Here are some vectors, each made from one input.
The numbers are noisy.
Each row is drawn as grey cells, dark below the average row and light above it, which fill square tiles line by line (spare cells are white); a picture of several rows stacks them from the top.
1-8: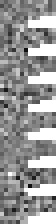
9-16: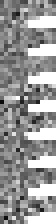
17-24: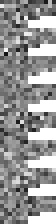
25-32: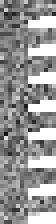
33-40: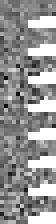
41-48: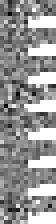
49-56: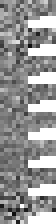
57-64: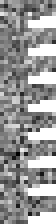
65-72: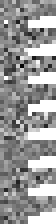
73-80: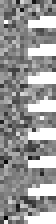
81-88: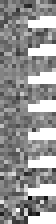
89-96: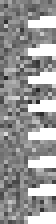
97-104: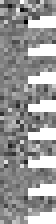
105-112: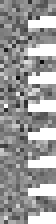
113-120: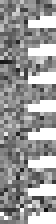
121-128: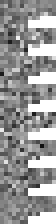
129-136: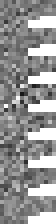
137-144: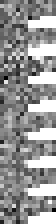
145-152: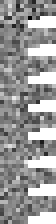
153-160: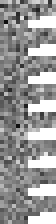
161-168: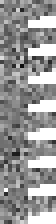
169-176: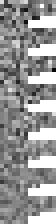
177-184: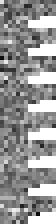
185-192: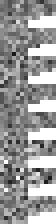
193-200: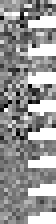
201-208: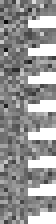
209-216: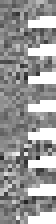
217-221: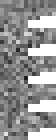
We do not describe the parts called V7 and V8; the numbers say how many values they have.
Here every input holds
four true/false values, together with either a point on a 6-point line and a value of V8, or a value of V7.
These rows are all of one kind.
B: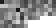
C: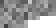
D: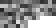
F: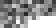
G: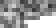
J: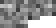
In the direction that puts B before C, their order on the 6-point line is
J, D, F, B, G, C.
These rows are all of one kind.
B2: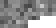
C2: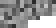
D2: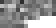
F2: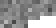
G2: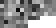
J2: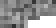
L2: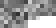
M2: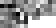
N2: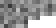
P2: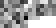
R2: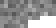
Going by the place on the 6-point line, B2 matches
C2, D2 and N2.
